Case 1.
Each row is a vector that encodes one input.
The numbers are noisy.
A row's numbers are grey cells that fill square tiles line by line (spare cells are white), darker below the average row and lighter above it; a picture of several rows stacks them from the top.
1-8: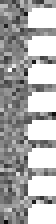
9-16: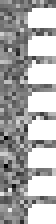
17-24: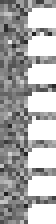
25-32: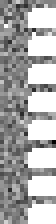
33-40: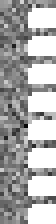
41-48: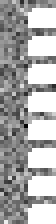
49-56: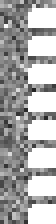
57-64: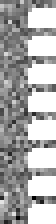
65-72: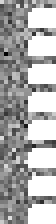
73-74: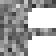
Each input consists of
a point on a 4-point line and a point on a 5-point line.
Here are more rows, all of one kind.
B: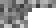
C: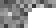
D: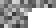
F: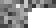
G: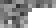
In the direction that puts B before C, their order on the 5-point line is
F, B, D, G, C.
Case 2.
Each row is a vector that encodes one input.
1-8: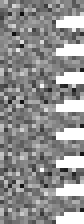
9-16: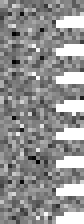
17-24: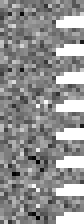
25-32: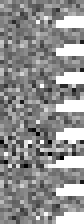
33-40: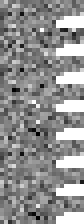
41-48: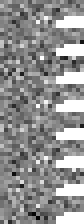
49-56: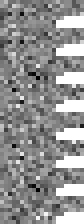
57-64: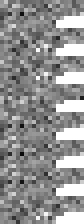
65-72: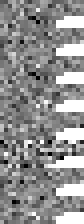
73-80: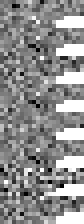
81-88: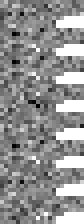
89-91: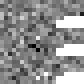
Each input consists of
either a fixed value, or a node of a 7-node tree.
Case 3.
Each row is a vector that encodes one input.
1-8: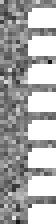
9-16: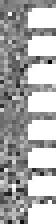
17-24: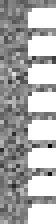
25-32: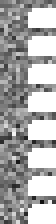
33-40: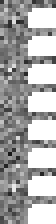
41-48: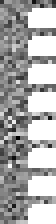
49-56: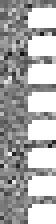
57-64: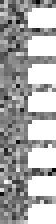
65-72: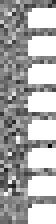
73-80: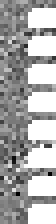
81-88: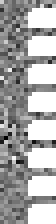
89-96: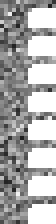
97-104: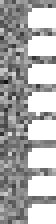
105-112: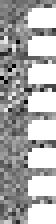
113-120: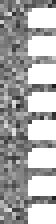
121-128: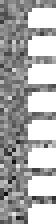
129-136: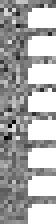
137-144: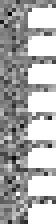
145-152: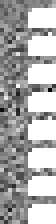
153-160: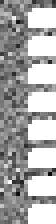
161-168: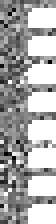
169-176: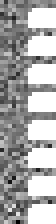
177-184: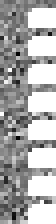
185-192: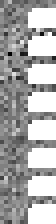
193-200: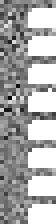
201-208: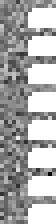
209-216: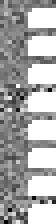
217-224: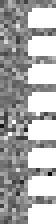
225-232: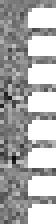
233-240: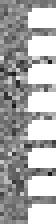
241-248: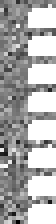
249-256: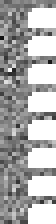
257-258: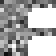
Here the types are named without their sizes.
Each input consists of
a point on a circle.
